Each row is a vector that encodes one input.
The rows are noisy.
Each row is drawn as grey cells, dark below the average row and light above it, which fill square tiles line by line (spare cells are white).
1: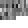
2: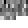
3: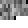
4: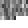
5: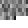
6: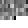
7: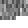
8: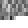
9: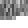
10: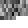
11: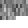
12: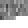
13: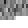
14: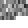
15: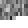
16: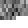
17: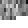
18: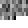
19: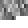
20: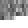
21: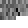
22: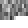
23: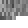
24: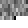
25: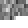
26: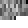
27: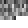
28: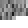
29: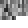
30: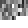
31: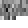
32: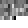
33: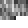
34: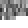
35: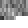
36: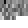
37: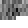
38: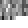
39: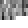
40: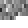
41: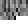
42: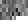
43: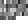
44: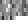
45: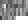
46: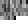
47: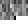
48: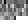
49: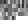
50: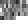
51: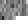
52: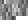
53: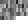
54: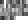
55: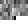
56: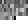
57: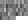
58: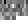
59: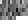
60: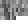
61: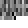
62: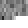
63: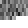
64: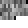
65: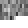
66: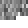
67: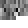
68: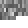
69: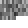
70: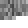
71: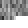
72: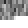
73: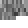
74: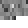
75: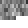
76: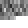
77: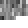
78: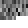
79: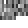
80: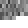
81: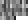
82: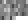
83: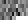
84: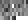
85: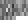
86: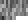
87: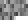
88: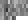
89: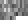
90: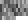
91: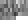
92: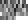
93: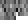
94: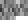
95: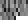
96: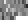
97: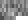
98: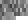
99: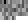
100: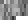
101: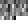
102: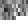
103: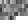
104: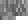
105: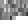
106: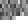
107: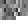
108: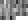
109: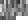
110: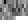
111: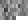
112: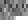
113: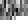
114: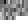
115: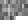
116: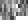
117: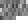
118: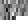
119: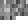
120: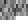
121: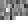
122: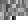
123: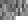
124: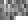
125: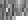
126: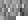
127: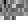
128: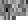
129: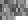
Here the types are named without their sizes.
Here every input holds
a node of a tree, together with either a point on a line, or a node of a tree.
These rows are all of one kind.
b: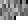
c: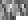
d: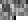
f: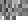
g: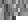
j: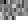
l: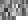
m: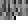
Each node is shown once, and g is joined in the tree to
d and m.
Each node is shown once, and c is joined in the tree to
b.
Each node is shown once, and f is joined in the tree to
d and j.
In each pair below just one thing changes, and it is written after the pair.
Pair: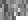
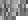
the node of the tree
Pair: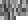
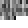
the place on the line
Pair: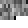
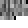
the node of the tree
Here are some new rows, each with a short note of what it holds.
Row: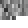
a point on a line and a node of a tree
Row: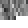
a point on a line and a node of a tree
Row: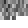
a point on a line and a node of a tree
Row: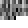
a point on a line and a node of a tree
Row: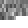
a node of each of two trees
